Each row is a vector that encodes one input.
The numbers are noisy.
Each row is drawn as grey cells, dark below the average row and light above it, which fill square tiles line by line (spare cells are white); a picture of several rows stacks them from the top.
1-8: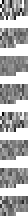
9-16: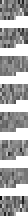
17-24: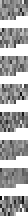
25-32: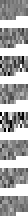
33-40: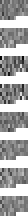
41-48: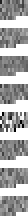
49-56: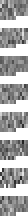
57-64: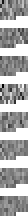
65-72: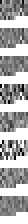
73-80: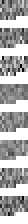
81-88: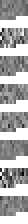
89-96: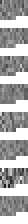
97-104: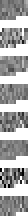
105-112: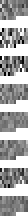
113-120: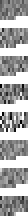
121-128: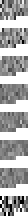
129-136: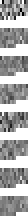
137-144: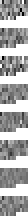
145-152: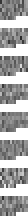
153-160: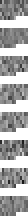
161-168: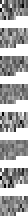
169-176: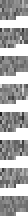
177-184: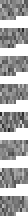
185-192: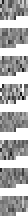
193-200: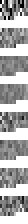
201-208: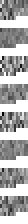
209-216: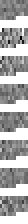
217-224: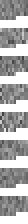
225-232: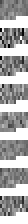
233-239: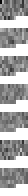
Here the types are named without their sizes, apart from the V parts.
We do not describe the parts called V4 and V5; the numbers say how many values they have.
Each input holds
either a label, or a point on a line, a value of V4 and a value of V5.
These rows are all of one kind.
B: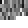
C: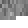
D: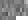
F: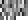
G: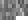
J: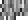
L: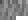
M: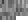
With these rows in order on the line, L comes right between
C and D.
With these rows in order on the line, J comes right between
F and G.
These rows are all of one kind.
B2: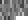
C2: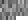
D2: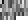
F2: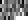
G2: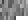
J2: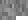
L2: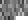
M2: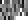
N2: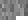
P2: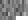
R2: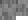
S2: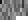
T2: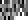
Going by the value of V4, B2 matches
M2, N2 and T2.
